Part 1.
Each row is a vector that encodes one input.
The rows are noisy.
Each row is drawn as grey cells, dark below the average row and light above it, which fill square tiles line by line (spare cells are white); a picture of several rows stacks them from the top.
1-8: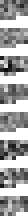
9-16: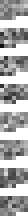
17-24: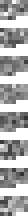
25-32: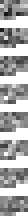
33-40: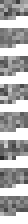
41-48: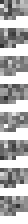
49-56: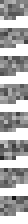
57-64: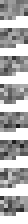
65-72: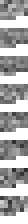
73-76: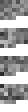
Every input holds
a list of up to two points on a 7-point line.
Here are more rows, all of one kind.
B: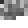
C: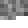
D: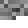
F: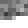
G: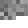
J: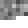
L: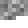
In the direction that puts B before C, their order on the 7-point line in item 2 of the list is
J, D, G, L, B, C, F.
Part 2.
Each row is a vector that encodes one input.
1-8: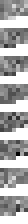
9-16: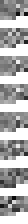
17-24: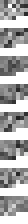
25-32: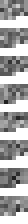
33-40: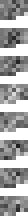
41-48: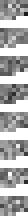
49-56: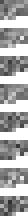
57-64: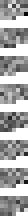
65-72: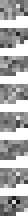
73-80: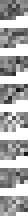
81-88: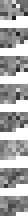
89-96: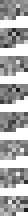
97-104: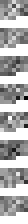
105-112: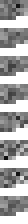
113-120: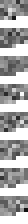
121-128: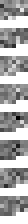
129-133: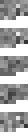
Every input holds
a node of a 13-node tree and a true/false value.
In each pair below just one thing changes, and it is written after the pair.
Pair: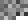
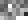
the node of the tree
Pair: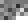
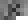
the node of the tree
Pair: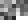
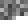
the node of the tree
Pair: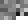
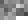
the node of the tree
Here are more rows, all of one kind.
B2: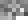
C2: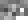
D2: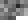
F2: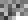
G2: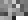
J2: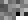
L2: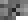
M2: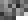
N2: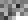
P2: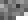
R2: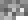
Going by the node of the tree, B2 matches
C2 and R2.
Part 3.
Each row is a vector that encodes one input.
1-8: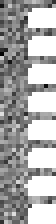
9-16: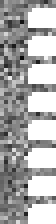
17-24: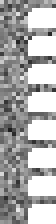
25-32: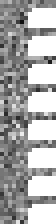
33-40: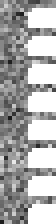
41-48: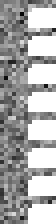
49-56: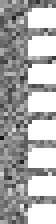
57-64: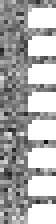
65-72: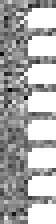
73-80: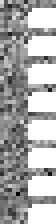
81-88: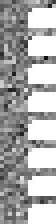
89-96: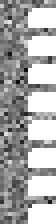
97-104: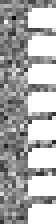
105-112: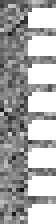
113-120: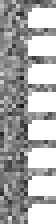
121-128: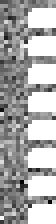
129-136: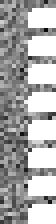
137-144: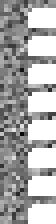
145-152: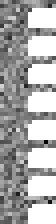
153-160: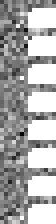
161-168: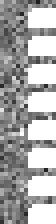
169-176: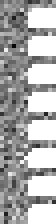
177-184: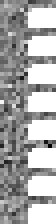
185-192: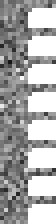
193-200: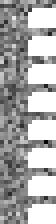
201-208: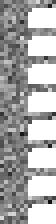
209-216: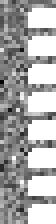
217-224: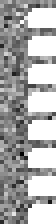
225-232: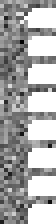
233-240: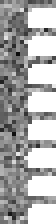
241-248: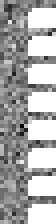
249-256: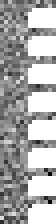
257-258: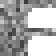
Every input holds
a point on a 9-point line, together with either a fixed value, or three true/false values.
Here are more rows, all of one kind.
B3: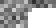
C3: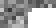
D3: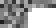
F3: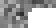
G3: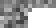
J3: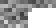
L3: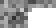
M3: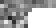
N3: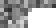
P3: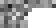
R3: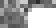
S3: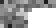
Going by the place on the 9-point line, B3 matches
J3, L3, M3 and R3.
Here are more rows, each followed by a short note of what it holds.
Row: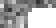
a point on a 9-point line and three true/false values
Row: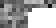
a point on a 9-point line
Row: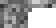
a point on a 9-point line
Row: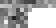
a point on a 9-point line and three true/false values
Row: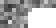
a point on a 9-point line and three true/false values
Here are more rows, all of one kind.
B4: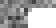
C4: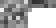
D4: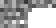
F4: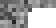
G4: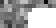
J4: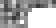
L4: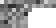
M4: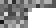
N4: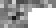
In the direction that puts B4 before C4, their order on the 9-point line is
G4, F4, M4, B4, C4, N4, J4, L4, D4.
